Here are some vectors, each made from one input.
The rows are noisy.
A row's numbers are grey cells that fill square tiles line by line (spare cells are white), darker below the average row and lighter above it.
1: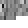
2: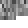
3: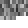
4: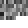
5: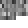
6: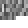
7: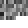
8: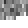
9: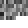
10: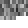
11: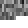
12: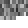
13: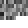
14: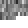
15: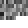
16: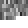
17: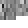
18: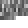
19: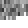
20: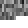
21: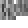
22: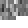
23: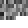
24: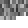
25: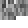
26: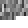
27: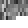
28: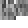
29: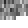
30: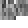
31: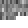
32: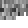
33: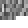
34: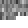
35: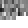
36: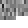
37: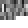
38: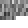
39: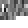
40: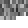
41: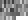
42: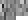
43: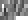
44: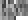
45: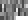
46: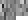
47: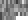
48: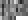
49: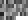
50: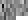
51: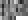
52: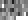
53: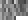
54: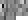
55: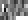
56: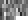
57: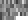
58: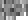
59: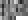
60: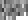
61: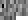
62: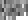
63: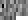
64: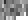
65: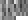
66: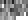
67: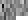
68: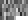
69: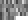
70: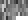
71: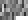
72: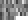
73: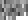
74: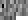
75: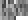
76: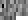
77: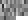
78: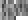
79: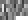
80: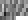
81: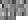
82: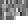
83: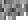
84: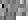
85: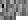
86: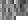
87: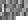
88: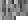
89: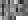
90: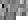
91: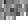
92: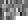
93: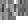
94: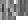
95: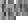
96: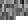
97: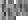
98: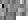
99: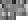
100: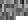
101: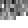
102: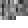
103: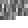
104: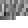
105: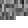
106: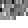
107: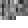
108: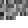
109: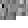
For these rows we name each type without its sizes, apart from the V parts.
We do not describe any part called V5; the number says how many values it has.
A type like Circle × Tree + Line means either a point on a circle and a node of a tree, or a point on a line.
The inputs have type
List(Line) × V5.
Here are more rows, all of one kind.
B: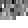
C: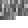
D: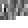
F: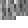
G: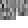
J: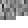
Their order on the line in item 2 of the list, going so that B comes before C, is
B, D, G, C, F, J.
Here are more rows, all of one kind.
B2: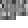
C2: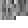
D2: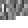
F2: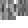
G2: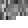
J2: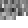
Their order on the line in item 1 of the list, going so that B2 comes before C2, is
B2, D2, G2, C2, J2, F2.
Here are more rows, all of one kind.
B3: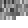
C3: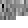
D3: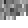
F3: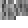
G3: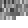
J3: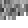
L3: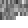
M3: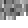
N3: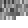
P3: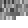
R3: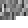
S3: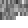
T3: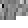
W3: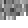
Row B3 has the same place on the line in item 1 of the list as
G3, N3, P3 and R3.
